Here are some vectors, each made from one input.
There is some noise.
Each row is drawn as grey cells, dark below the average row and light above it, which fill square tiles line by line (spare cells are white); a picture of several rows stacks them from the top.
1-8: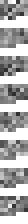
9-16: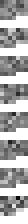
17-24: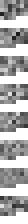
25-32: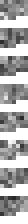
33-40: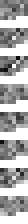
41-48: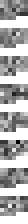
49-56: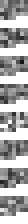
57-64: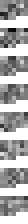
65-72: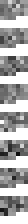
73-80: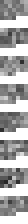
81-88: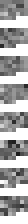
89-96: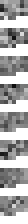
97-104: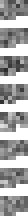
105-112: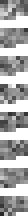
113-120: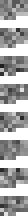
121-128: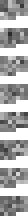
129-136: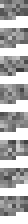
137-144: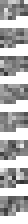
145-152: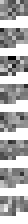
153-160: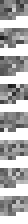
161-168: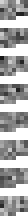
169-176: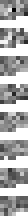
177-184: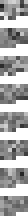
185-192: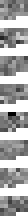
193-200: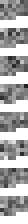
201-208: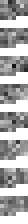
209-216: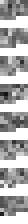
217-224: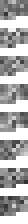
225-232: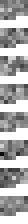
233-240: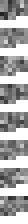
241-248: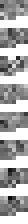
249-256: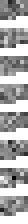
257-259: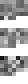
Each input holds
a point on a 10-point circle and a true/false value, together with either a point on an 8-point line, or a point on a 9-point line.
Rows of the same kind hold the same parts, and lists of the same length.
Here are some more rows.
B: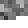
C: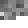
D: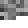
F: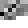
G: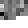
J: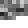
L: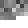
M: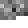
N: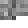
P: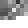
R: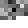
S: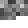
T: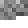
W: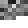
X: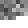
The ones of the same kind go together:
B, G, J, M, R, S, T, W
C, D, F, L, N, P, X

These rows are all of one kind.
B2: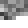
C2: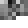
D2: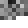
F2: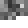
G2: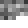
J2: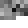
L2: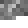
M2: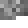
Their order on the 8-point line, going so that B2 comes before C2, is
G2, M2, L2, B2, C2, F2, D2, J2.
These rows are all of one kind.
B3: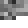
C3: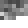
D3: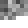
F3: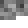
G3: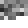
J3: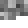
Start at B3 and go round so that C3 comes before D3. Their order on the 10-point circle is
B3, F3, C3, G3, J3, D3.
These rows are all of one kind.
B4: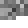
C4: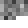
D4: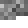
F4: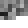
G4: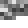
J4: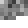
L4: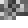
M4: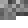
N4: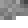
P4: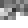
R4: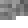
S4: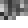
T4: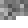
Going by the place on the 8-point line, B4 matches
R4, S4 and T4.
